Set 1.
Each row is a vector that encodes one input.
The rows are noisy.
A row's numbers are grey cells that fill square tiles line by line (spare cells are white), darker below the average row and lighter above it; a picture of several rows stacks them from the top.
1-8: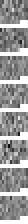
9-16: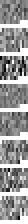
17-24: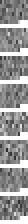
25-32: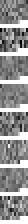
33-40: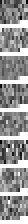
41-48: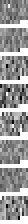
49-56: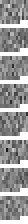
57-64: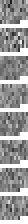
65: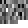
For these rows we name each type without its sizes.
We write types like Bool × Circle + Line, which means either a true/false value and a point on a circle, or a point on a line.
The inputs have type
Line.
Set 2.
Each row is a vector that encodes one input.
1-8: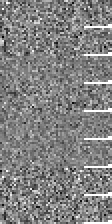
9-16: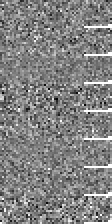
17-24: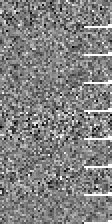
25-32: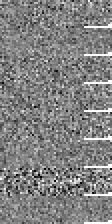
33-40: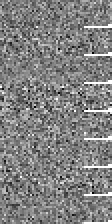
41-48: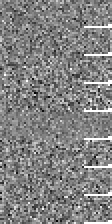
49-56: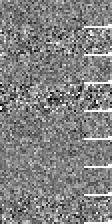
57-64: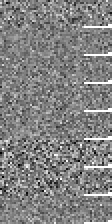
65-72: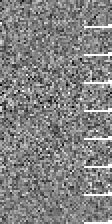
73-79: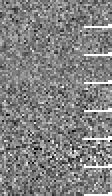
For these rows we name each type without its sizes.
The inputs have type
Line.
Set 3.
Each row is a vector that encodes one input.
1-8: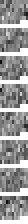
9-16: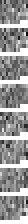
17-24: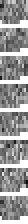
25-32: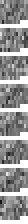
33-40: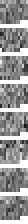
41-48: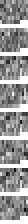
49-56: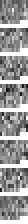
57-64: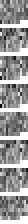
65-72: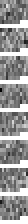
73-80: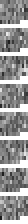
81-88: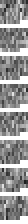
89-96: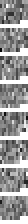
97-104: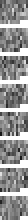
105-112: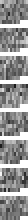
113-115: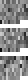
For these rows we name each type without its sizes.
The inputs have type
Bool × Bool × Bool.
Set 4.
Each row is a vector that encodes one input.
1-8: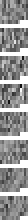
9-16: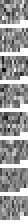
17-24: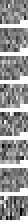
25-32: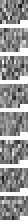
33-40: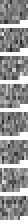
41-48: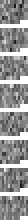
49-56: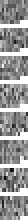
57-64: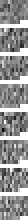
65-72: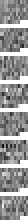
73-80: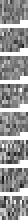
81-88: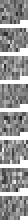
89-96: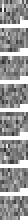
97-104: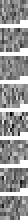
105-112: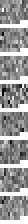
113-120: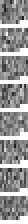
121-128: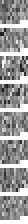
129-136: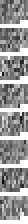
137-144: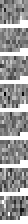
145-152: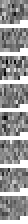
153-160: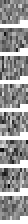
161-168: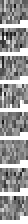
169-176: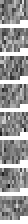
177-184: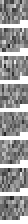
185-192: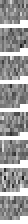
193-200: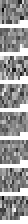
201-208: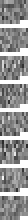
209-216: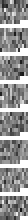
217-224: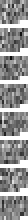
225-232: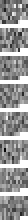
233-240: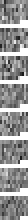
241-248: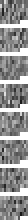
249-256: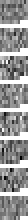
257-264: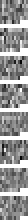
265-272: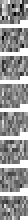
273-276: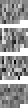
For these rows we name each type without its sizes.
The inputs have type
Bool × Bool × Bool × Bool.
